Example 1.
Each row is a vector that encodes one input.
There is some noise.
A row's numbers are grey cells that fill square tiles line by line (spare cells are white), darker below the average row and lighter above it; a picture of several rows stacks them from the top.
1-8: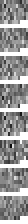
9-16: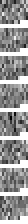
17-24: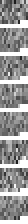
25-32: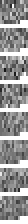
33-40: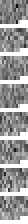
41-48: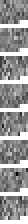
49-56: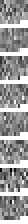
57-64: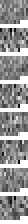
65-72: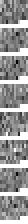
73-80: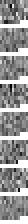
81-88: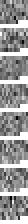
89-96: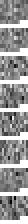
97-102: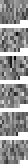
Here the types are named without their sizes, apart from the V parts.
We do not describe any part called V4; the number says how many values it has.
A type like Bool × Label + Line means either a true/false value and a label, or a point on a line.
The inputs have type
Line + Tree + V4.
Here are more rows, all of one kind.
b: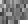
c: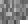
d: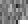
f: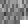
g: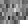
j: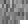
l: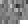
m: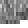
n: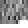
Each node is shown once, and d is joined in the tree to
l.
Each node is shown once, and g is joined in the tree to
c, f and j.
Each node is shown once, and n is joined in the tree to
j.
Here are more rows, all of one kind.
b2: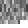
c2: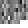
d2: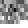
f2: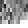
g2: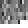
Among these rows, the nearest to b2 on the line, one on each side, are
d2 and f2.
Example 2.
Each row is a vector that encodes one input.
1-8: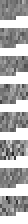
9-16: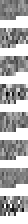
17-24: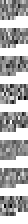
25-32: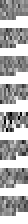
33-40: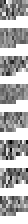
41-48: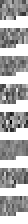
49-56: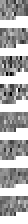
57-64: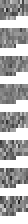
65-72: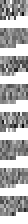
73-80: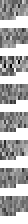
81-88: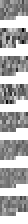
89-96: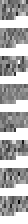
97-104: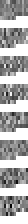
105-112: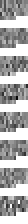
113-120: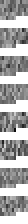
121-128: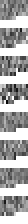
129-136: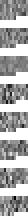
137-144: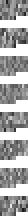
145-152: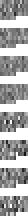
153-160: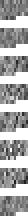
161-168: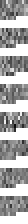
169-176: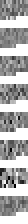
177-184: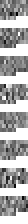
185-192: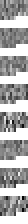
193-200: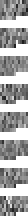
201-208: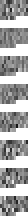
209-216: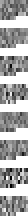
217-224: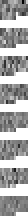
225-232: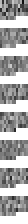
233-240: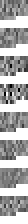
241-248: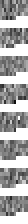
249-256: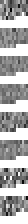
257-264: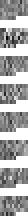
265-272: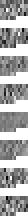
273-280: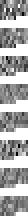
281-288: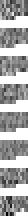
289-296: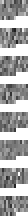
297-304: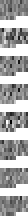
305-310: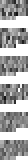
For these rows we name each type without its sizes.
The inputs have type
(Bool × Bool × Bool + Line) × Line.
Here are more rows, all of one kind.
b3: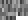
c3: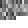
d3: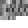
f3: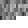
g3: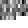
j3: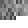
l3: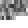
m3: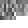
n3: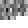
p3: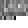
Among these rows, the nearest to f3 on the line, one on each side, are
b3 and n3.
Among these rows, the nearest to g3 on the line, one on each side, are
d3 and m3.
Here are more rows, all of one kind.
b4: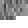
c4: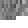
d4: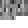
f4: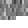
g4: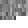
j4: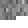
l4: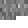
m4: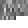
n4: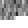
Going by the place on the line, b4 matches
g4, l4 and m4.
